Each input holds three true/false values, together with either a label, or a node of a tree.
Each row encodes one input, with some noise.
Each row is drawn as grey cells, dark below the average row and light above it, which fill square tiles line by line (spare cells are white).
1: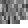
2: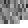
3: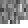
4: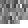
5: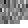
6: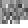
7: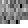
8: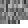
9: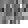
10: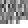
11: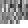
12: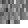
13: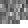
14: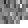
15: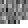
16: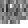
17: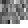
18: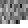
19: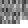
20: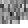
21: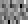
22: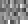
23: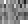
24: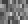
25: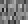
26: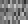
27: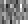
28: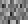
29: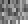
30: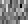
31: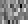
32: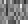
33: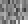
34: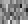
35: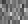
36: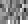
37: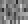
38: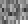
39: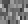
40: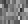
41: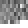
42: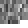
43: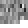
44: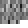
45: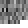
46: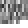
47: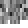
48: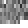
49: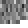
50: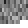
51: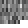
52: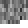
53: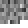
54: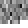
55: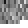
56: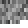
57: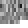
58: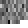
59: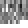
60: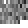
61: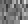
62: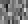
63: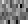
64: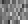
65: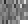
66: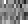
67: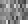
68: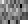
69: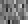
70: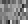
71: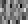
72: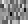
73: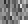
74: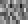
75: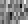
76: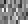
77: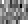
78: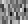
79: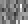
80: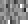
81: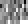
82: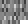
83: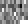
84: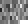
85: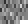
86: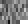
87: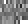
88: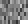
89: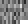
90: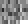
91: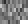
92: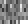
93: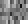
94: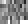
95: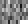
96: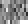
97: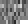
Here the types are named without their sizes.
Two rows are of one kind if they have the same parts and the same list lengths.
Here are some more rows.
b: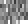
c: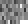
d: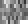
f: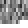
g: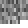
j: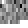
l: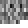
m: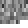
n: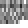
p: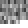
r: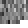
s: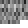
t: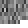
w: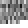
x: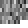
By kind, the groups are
b, d, f, j, l, m, n, w, x
c, g, p, r, s, t

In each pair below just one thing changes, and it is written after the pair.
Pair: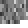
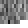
the node of the tree
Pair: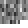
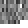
one of the three true/false values
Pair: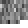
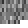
one of the three true/false values
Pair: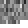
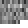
the node of the tree
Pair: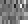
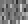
one of the three true/false values
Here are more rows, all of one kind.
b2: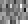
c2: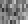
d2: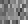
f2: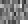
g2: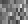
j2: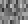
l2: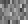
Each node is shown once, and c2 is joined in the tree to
j2.
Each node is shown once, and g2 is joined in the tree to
b2 and f2.
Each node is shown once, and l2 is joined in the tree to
d2 and f2.
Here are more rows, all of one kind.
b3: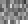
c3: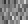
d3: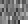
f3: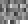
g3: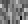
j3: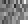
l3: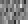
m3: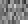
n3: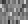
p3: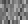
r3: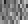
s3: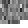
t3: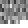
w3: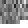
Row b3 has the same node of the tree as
f3, g3, m3 and r3.
